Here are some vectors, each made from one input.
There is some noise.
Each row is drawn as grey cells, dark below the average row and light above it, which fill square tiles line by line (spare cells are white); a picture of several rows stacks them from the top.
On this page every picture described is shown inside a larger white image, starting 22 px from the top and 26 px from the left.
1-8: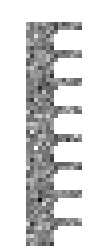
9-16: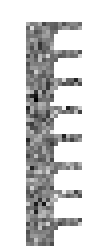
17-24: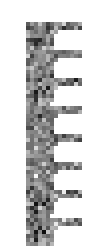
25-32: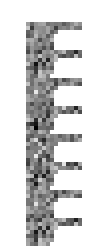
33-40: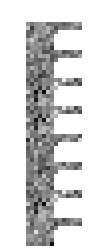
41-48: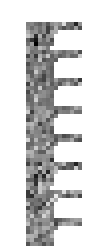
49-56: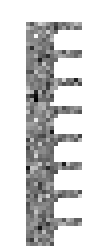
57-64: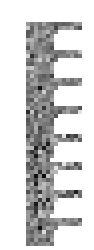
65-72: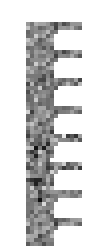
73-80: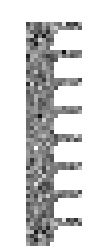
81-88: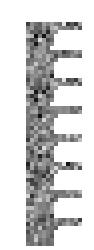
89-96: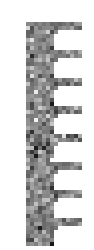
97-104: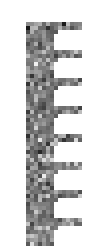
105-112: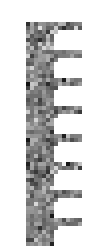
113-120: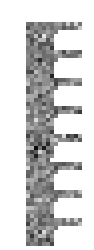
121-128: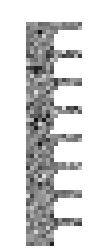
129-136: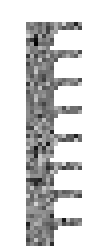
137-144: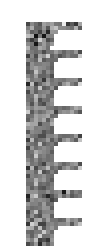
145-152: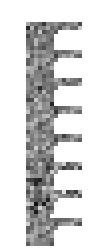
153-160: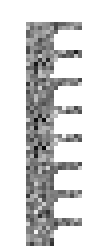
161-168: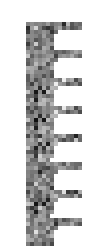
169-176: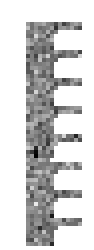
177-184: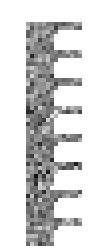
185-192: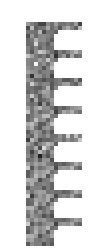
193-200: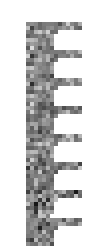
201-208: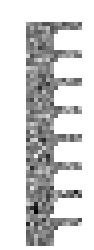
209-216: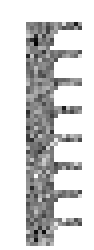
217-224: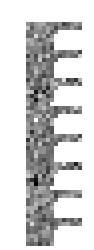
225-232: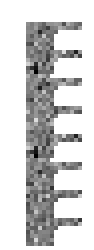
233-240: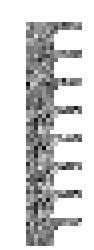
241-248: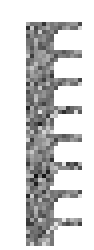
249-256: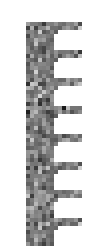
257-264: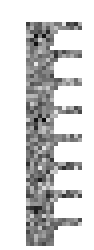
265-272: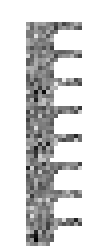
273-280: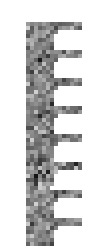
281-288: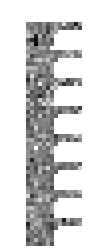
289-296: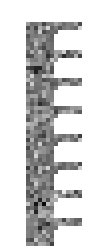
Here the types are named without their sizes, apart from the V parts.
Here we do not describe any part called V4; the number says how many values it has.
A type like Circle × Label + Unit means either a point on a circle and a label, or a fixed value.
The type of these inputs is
Bool × V4 + (Line + Tree) × Tree.
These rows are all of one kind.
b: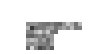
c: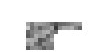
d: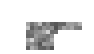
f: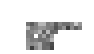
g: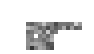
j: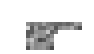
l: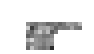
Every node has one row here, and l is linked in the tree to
f.
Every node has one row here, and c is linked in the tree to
b and d.
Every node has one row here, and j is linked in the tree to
g.
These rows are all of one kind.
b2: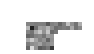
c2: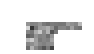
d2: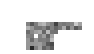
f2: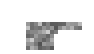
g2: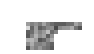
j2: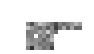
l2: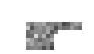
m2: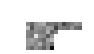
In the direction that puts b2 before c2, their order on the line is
b2, c2, f2, g2, l2, m2, j2, d2.
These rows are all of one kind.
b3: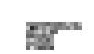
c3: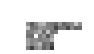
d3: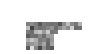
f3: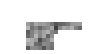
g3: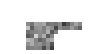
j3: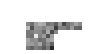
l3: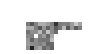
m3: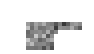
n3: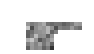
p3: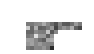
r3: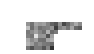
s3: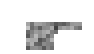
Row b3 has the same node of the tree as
c3, g3 and j3.
